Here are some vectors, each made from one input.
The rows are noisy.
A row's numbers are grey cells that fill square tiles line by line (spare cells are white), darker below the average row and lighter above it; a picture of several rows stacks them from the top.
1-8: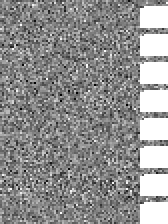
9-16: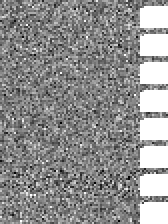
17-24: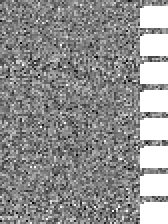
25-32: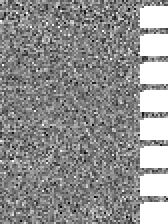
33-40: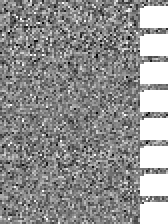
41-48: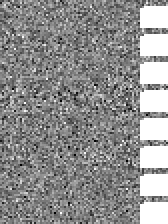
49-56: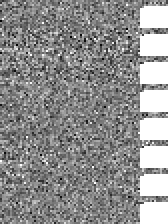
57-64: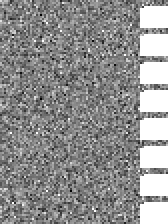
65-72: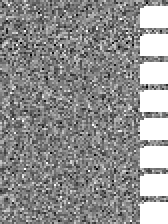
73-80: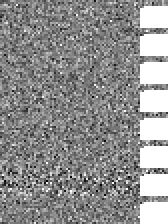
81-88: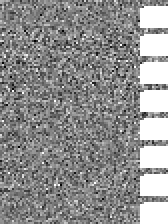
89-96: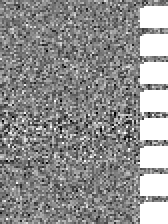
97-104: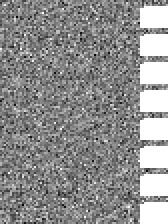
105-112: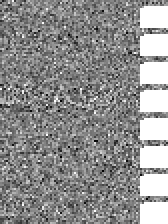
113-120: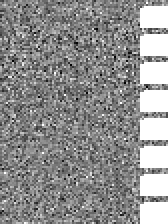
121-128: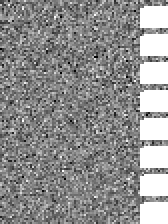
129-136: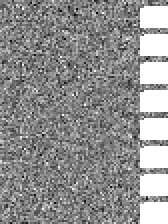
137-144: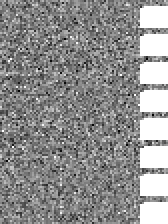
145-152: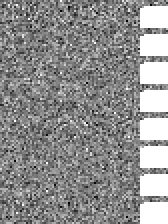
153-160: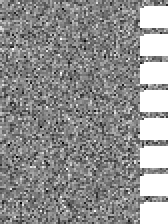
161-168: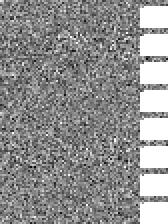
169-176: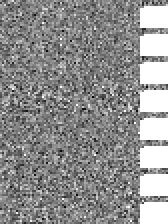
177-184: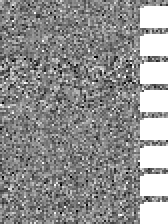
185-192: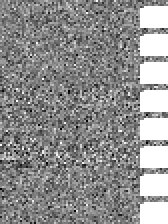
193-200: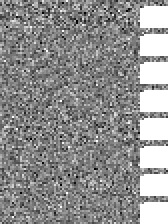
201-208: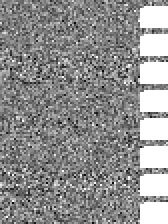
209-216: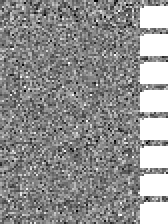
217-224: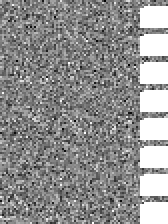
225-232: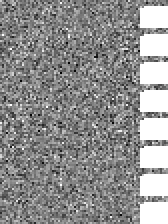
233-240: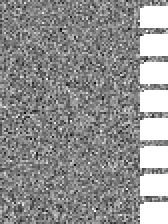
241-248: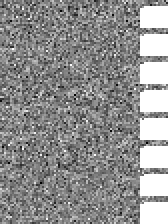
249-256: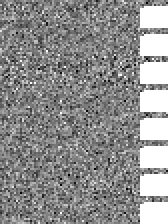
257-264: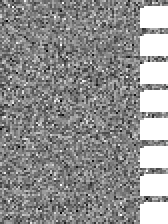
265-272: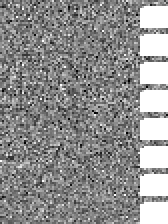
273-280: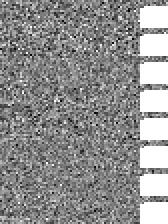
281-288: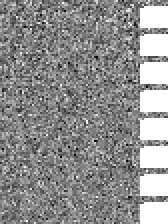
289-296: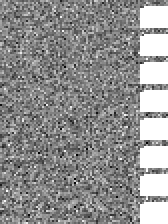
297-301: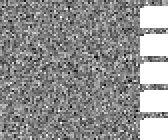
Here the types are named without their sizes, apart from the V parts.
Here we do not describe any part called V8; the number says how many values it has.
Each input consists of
a value of V8, together with a list of points on a line.
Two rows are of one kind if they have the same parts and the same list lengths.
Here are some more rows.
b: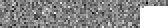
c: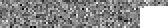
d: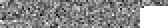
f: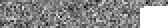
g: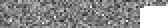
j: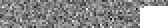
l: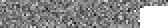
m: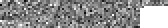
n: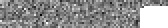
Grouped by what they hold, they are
b, c, d, j, m, n
f
g, l

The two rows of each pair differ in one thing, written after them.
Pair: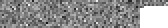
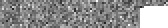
the place on the line in item 1 of the list
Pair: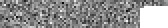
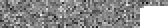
the place on the line in item 2 of the list
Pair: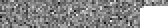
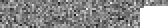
the place on the line in item 2 of the list
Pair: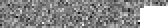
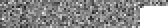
the place on the line in item 2 of the list
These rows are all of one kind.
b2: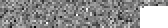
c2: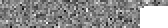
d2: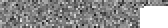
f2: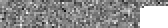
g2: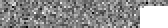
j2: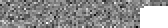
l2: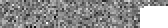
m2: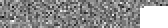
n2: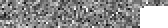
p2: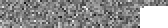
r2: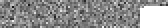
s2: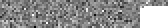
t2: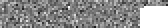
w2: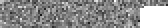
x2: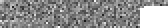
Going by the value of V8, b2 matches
c2, n2, p2 and s2.
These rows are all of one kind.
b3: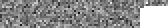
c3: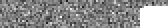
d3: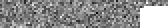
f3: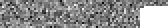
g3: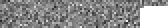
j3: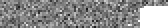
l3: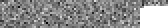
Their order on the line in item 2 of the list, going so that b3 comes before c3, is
f3, b3, d3, g3, c3, l3, j3.
